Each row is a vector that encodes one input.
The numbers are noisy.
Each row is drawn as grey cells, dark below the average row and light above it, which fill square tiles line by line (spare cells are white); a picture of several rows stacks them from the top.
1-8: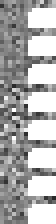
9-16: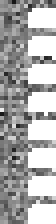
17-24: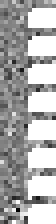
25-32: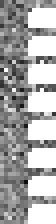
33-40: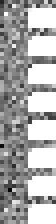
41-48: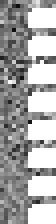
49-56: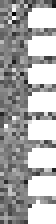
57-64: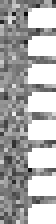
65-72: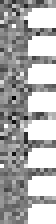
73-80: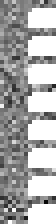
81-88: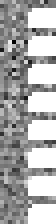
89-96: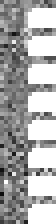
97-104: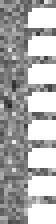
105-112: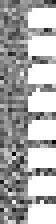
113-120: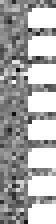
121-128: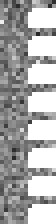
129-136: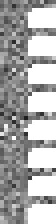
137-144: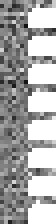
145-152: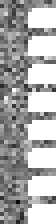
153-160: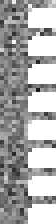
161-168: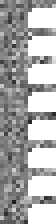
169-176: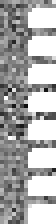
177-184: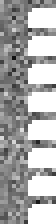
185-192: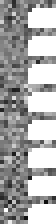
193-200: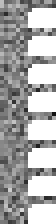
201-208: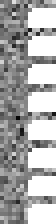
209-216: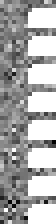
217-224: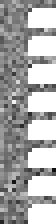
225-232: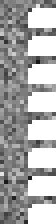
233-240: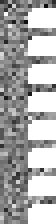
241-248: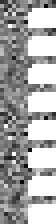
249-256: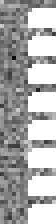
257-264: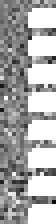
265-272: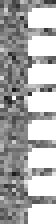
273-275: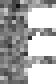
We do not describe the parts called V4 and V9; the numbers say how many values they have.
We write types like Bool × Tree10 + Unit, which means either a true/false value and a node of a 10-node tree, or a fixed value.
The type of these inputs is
(Line13 + Tree12) × V9 + V4.
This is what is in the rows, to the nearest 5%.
About 10% of them hold a value of V4. The rest hold a value of V9, together with either a point on a 13-point line, or a node of a 12-node tree.
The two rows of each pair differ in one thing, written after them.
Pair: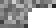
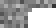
the value of V9
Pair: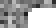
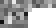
the value of V9
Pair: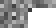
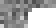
the value of V9
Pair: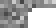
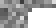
the node of the tree
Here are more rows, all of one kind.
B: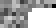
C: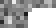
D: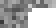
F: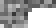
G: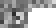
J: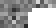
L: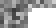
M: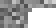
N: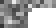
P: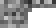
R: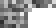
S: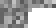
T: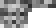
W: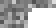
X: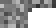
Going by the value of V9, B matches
G, L, M and S.
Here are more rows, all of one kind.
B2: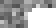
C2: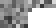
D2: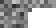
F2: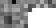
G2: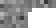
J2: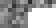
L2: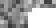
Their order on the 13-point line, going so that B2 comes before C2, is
B2, L2, F2, C2, G2, D2, J2.
